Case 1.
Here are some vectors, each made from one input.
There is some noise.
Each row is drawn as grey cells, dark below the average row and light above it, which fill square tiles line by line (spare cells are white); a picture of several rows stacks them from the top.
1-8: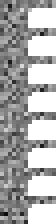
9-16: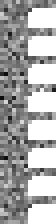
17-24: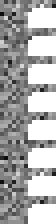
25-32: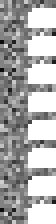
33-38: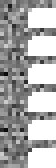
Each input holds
a point on a 6-point line.
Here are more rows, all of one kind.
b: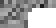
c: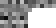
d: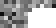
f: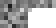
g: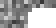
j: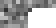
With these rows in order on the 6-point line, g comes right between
d and j.
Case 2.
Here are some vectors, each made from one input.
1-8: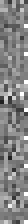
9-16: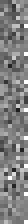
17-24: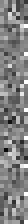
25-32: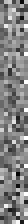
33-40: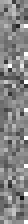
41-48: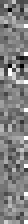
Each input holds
a point on a 6-point line.
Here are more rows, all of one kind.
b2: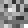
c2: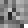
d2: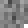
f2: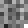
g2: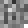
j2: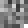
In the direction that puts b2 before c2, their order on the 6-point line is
b2, c2, g2, d2, f2, j2.
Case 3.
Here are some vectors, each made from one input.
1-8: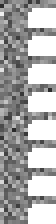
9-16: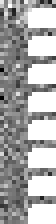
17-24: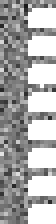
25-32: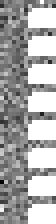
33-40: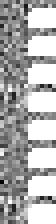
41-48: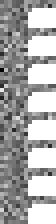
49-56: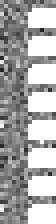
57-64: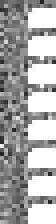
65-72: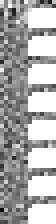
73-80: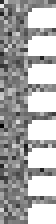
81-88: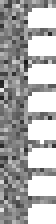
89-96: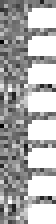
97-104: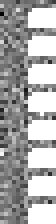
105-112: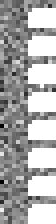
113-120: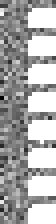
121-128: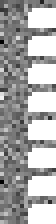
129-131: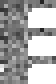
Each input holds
either a point on a 15-point circle, or a fixed value.
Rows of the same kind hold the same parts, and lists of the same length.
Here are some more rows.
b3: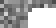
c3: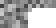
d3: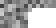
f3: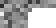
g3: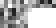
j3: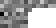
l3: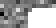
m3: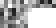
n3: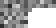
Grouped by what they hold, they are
b3, c3, d3, f3, j3, l3, n3
g3, m3

